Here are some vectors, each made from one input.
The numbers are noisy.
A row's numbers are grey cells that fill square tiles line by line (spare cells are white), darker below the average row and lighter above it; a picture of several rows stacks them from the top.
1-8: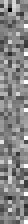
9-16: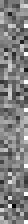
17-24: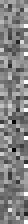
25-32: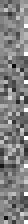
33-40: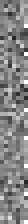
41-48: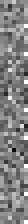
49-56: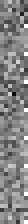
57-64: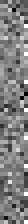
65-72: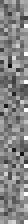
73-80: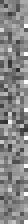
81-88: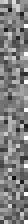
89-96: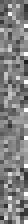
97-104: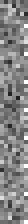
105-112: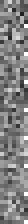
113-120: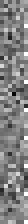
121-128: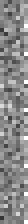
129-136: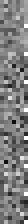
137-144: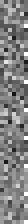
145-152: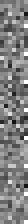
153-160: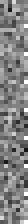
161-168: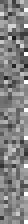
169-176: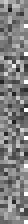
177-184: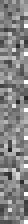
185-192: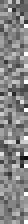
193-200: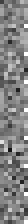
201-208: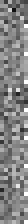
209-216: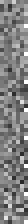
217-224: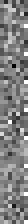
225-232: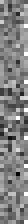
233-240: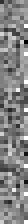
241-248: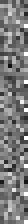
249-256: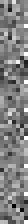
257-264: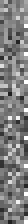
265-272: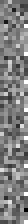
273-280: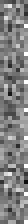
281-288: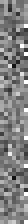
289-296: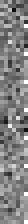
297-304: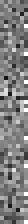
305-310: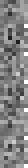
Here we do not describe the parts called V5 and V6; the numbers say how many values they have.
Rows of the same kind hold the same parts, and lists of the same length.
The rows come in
4 kinds.
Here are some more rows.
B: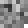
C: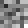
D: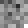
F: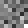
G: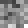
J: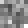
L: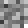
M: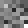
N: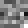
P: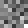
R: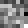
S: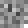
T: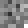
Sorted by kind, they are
B, J, S
C, D, G, L, T
F, M, P
N, R

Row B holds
a point on an 8-point line.
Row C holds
a node of a 9-node tree.
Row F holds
a value of V6.
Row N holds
one of 7 labels and a value of V5.
